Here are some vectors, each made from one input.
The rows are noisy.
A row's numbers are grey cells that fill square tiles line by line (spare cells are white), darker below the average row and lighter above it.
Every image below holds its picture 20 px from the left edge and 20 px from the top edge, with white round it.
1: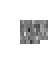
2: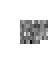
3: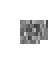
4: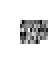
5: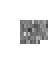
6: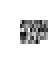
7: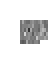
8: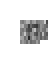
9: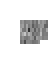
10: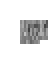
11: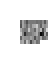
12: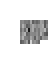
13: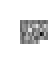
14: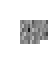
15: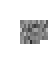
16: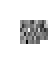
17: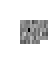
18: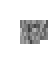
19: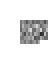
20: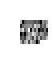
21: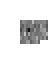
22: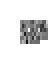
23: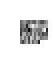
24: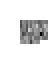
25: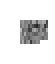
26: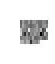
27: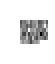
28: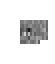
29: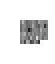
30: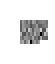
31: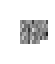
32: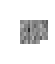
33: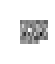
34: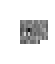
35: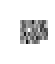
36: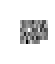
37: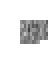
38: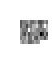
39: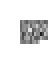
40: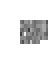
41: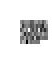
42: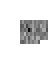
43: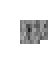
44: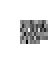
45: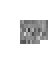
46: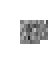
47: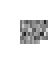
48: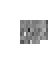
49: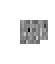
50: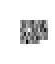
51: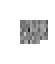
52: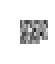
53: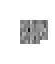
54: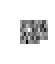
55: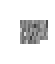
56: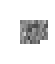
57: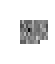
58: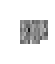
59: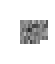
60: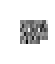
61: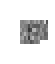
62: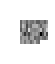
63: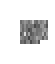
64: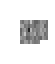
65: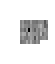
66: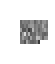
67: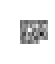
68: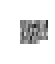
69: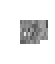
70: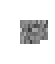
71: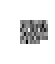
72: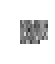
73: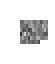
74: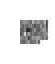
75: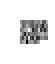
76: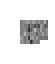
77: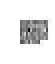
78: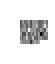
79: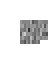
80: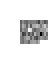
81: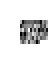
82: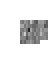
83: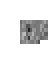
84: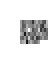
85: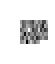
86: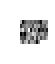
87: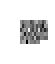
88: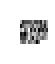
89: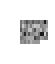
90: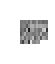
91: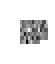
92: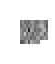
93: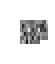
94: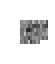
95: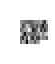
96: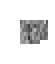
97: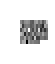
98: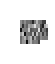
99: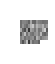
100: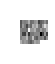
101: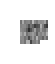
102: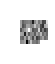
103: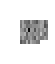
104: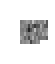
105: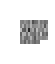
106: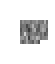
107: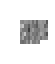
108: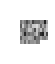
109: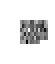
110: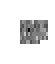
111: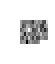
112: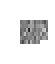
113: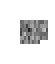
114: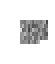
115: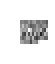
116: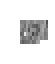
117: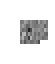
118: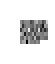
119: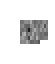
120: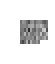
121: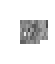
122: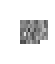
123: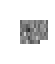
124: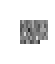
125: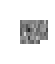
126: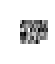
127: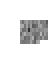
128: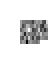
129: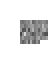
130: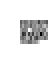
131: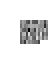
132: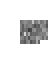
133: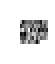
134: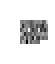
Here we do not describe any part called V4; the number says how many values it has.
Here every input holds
a list of up to three items, each a true/false value and a value of V4.
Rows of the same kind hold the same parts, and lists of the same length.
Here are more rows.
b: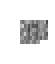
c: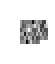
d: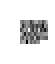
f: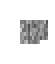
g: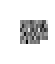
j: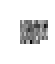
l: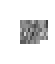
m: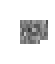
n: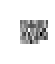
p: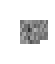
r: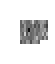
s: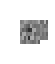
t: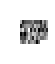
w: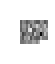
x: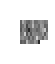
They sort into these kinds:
b, f, j, l, m, p, r, s, x
c, d, g
n, w
t

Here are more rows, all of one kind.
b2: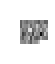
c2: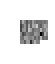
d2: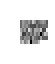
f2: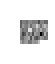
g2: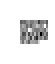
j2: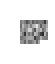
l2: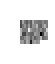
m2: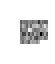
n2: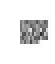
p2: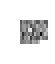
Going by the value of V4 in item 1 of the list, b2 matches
d2, f2 and l2.
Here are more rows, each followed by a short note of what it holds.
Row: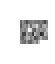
a list of two items
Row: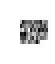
the empty list
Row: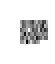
a list of one item
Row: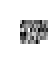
the empty list
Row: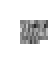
a list of three items
